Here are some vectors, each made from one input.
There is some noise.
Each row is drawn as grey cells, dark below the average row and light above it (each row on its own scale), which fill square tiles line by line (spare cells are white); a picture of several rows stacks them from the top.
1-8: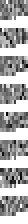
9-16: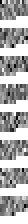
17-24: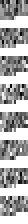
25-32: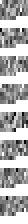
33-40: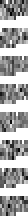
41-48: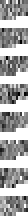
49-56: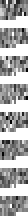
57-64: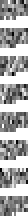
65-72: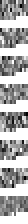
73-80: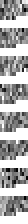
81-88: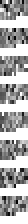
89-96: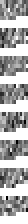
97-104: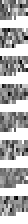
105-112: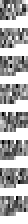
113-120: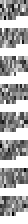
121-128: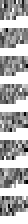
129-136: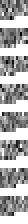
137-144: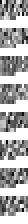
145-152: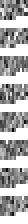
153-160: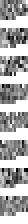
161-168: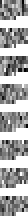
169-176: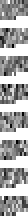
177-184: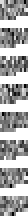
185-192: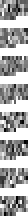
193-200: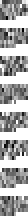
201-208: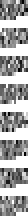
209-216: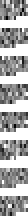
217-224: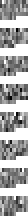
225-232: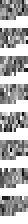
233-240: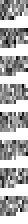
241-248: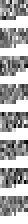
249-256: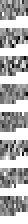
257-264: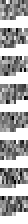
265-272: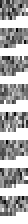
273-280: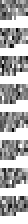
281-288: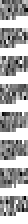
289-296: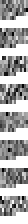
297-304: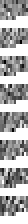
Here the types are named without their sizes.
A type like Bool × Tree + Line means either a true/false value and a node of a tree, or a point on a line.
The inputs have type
Bool × Bool × Bool × Bool × Line × Line × Line × Line.
